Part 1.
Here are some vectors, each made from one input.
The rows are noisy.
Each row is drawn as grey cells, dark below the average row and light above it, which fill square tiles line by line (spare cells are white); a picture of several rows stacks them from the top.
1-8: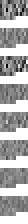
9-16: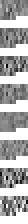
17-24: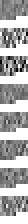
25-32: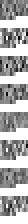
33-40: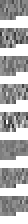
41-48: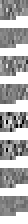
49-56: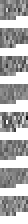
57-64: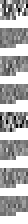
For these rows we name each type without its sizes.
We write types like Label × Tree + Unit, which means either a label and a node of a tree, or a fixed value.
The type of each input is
Line × Tree.
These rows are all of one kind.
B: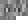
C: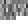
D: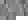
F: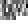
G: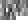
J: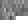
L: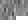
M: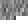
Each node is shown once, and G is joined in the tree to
L.
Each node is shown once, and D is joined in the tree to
C and M.
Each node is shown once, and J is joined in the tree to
B and C.
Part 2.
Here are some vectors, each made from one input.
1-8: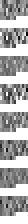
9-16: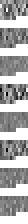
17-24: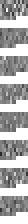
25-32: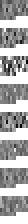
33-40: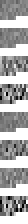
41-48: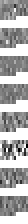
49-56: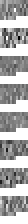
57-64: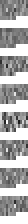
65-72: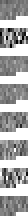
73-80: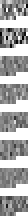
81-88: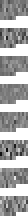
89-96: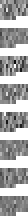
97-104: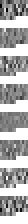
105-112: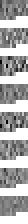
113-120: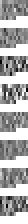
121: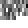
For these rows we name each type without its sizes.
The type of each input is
Line × Line + Tree + Unit.
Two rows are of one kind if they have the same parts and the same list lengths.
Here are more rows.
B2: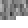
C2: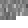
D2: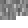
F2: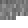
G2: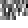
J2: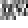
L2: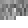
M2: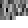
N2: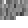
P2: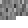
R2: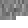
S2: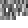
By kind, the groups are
B2, J2, L2, P2
C2, D2, F2, G2, M2, R2, S2
N2

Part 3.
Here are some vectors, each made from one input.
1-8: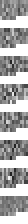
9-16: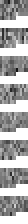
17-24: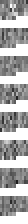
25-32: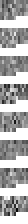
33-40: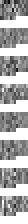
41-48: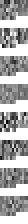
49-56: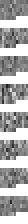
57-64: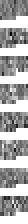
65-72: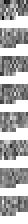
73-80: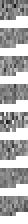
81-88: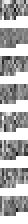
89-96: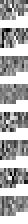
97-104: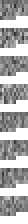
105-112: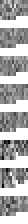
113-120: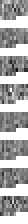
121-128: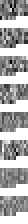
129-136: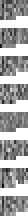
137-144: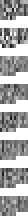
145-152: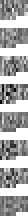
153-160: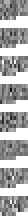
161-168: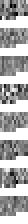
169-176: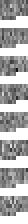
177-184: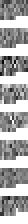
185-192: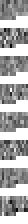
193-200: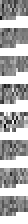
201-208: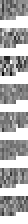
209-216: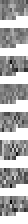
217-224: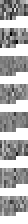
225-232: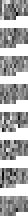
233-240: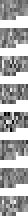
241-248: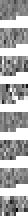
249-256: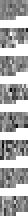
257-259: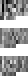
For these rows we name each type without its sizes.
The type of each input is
(Bool × Bool × Bool × Bool + Unit) × Line.
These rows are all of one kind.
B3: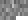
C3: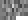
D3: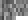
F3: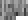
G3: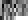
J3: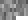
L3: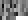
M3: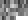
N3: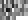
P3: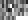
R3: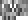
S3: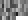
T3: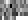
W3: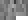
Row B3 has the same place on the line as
C3, J3, M3 and T3.
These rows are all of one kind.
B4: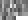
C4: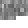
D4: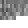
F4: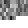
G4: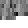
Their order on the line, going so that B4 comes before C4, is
B4, D4, C4, F4, G4.
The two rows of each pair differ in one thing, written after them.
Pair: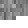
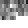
one of the four true/false values
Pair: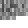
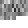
one of the four true/false values
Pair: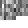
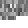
the place on the line
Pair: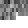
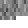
one of the four true/false values
